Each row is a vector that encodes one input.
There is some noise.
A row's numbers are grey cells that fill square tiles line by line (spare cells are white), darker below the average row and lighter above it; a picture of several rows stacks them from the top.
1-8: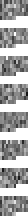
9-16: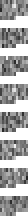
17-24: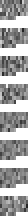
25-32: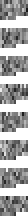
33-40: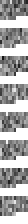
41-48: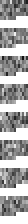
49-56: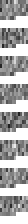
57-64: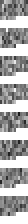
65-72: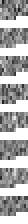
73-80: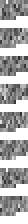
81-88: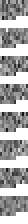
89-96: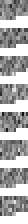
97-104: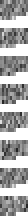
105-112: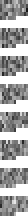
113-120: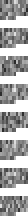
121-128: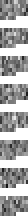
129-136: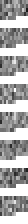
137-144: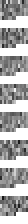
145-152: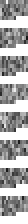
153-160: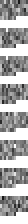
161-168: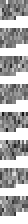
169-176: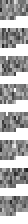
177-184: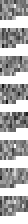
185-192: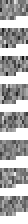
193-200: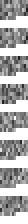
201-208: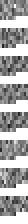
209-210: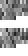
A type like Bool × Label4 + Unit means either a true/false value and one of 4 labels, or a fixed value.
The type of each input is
Line8 + Line10 + Tree19.
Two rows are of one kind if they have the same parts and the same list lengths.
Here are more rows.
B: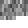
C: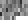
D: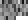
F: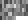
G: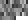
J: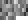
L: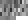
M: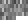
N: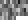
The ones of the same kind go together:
B, C, G, L, M, N
D
F, J

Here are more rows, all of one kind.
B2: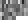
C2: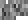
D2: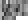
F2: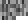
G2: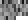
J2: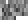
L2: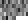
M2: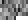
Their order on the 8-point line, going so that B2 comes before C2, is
M2, G2, L2, F2, B2, D2, J2, C2.
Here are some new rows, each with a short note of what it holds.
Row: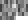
a point on a 10-point line
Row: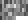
a point on a 10-point line
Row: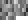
a point on a 10-point line
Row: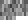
a node of a 19-node tree
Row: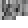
a point on an 8-point line
